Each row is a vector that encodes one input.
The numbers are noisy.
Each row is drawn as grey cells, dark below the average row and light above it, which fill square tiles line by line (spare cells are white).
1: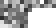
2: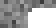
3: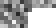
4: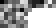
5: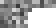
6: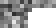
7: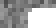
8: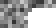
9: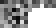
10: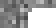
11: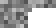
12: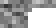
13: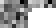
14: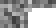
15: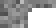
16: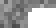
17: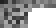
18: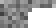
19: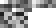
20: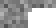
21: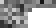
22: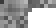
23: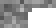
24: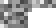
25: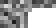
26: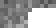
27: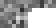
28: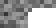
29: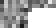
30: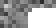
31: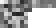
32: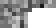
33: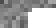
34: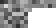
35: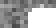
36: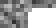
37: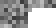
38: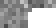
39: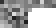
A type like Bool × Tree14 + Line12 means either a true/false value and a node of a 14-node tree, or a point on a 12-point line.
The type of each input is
Bool × Line3 × Line6.
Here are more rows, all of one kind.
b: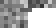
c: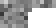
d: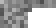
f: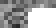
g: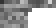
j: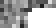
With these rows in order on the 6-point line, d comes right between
f and g.
